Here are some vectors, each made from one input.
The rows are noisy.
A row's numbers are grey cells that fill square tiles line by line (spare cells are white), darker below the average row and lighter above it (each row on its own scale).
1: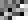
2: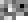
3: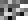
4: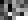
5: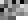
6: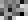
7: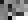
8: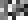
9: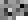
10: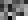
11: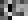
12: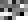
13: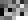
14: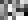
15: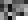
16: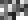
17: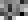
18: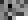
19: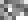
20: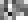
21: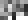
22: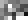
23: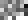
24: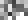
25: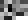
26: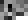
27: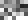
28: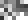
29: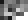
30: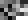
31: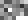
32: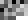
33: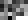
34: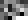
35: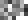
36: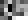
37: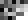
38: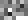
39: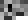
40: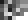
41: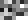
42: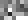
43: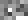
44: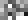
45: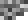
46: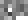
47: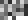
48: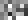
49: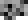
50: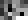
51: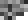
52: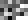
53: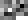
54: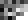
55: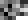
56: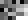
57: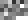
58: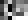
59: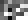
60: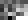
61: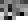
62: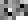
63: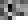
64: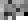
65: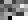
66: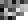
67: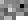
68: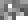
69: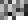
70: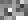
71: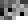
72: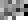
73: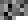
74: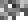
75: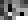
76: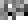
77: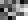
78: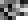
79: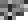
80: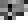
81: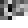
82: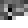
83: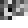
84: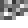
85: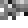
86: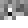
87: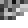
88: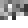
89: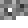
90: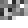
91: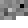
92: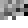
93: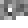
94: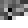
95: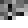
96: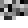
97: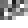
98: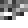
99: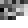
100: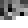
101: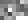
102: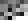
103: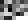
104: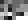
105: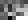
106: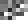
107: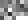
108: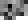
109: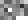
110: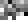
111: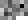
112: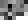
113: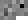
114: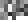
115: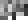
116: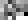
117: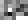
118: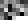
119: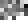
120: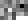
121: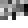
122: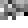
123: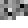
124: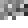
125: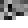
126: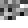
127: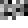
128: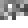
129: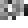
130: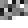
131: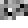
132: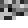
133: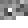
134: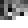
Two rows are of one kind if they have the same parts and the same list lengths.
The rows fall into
2 kinds.
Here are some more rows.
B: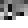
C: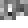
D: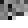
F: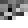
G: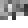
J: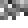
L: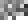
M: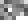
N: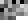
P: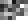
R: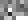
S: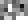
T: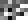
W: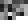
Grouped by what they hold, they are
B, D, F, N, P, T, W
C, G, J, L, M, R, S

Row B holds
one of 12 labels.
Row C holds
one of 10 labels and a true/false value.
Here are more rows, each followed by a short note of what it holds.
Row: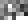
one of 10 labels and a true/false value
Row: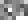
one of 10 labels and a true/false value
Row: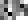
one of 10 labels and a true/false value
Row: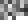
one of 10 labels and a true/false value
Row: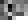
one of 12 labels
